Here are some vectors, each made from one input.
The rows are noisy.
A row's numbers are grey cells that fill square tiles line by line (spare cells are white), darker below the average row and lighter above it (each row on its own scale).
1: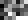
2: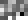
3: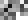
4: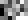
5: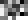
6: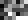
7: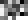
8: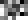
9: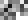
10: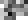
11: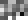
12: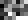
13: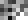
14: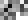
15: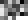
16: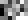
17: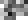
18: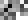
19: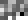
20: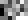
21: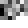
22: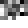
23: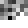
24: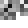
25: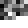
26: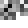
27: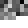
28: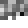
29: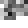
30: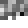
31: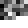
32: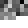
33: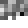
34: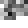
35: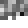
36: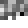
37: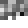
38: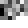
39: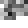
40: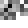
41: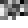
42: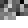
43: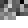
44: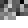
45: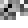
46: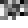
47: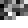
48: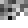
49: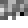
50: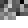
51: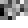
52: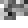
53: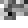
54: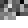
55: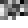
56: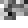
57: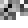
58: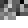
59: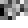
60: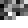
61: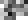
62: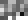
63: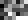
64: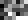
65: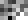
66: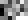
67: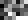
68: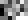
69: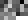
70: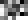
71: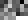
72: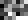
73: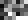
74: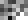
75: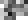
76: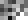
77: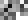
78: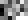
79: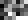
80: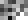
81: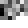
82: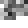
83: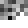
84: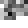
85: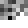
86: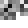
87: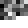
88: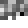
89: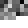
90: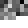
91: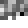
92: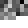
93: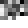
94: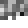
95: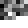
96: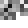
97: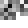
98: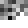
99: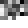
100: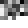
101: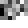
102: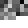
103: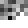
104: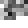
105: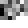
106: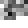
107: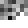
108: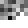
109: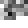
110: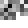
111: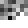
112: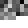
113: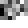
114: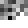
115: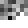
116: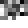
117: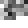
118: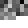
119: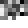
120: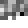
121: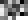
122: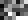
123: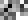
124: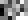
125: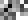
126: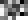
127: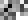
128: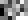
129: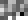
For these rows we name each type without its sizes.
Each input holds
three true/false values.
